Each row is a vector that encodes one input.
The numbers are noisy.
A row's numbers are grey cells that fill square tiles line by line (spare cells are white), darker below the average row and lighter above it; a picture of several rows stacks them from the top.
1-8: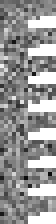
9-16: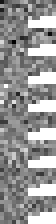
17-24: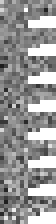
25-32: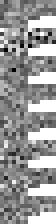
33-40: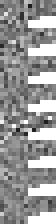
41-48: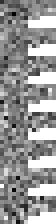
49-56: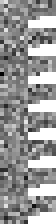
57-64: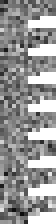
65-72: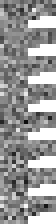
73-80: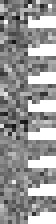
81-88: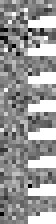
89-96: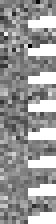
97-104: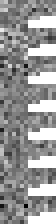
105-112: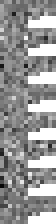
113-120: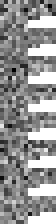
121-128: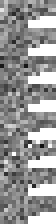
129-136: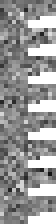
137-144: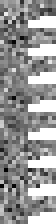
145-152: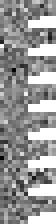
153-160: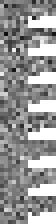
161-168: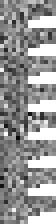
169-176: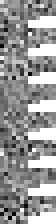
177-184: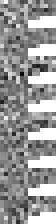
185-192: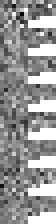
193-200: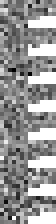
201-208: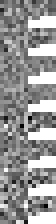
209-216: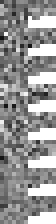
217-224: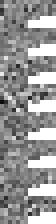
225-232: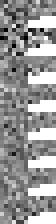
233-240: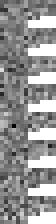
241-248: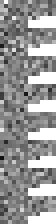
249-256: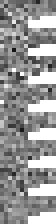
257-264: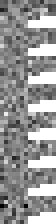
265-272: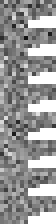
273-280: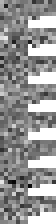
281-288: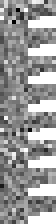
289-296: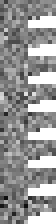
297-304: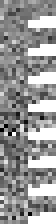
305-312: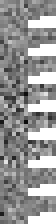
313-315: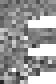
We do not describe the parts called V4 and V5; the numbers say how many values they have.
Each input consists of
a value of V4, together with either a point on an 8-point circle, a point on a 10-point circle and a true/false value, or a list of up to two values of V5.
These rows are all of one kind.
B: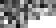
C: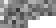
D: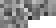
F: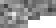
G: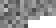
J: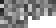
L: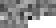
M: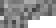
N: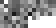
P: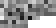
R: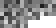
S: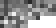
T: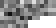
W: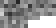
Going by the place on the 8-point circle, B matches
C, R and S.
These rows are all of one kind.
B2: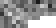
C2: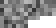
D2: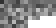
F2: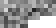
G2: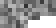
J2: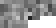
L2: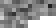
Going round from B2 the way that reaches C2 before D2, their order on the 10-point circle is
B2, L2, G2, J2, F2, C2, D2.
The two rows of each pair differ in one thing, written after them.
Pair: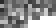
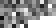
the value of V4
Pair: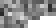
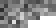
the place on the 10-point circle
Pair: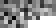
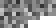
the place on the 8-point circle
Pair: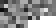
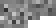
the true/false value
